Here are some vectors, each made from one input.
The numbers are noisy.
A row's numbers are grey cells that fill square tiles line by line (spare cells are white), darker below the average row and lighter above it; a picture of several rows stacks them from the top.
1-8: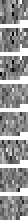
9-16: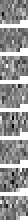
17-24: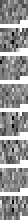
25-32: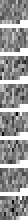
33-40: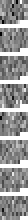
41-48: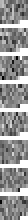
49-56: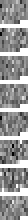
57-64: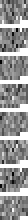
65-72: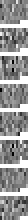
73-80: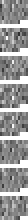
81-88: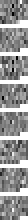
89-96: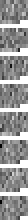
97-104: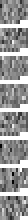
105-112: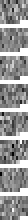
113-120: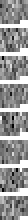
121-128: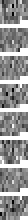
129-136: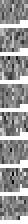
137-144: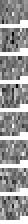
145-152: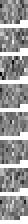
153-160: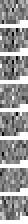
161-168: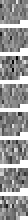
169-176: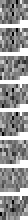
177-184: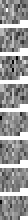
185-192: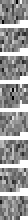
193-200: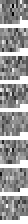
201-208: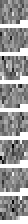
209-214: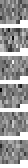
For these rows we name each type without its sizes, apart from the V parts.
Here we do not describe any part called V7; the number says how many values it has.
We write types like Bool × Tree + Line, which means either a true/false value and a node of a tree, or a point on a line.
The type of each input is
(Bool × Bool × Bool + List(Line)) × V7.
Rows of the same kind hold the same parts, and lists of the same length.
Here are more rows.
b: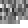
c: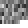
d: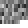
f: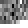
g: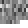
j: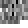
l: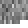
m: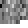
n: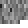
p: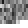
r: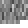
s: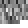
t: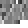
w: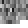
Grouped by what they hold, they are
b, f, g, j, p, s, w
c, d
l, r, t
m, n

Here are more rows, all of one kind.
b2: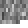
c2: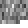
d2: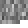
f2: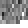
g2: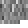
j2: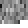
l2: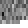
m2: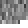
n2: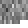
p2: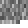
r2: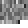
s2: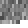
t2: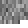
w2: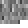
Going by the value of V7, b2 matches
c2, d2 and j2.
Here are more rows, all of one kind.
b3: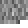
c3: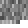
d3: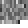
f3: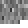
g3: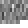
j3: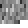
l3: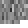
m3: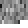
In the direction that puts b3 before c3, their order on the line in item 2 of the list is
b3, d3, g3, c3, f3, j3, l3, m3.
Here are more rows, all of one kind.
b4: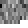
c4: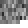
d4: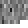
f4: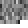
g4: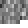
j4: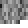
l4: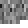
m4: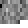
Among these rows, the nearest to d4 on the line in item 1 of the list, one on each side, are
g4 and m4.
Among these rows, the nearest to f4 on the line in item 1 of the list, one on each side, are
b4 and j4.
